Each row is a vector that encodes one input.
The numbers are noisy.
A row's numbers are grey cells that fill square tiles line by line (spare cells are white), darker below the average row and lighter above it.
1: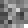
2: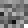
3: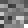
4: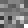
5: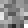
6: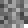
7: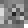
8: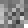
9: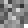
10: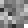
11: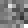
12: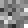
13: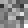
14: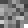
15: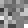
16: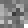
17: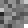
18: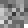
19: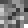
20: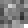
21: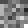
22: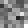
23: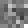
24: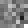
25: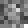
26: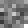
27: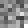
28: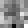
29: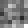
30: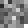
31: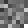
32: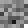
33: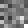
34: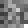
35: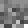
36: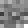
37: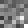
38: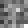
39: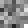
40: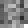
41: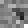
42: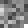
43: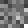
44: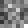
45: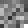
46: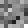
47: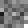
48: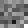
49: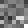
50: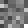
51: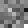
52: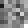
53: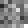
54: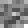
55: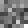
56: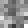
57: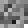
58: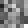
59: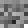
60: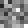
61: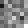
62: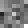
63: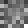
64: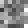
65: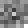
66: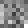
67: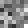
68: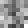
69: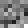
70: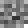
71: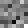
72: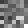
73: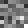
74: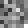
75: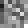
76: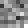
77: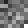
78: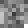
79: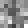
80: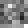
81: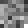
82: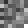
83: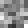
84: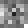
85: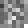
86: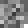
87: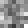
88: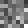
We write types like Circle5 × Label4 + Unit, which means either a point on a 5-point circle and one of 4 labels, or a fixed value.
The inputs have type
Line6 + Line12.
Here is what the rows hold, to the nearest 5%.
About 45% of them hold a point on a 6-point line. The rest hold a point on a 12-point line.
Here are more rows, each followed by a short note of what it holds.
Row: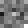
a point on a 12-point line
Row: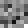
a point on a 12-point line
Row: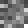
a point on a 6-point line
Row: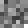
a point on a 12-point line
